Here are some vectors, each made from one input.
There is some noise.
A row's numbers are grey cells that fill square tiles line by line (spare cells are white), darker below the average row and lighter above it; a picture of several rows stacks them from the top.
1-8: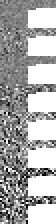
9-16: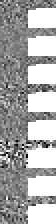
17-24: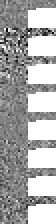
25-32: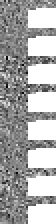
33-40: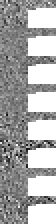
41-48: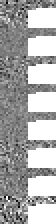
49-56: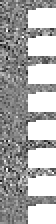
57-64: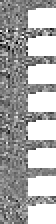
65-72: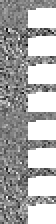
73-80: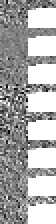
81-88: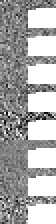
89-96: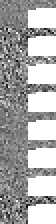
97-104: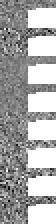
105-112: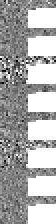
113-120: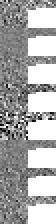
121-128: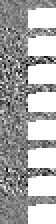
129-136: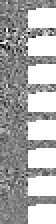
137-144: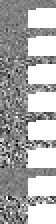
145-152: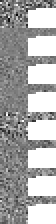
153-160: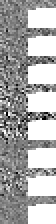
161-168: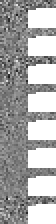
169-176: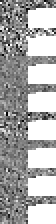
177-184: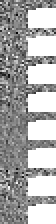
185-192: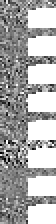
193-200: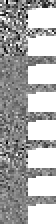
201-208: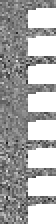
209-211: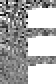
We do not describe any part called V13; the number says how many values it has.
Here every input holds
a node of a 9-node tree and a value of V13, together with either a point on a 9-point circle, or a fixed value.
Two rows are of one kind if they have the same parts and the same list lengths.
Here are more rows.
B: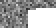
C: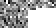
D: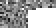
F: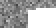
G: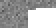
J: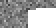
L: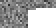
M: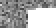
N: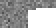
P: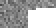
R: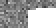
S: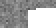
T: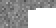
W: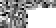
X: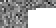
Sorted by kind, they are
B, C, J, R, S
D, F, G, L, M, N, P, T, W, X

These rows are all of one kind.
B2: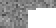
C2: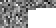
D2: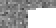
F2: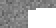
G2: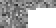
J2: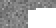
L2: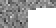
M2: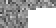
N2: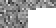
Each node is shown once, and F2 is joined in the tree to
C2 and G2.
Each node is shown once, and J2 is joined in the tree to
M2.
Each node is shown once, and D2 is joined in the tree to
L2.
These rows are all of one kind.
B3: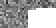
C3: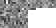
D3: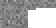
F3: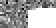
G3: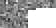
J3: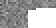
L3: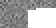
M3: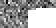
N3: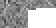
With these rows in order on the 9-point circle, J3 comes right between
C3 and N3.
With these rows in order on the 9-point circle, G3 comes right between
D3 and F3.
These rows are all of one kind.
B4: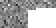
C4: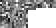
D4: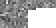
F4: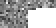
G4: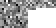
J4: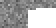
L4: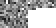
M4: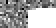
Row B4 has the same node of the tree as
C4 and G4.
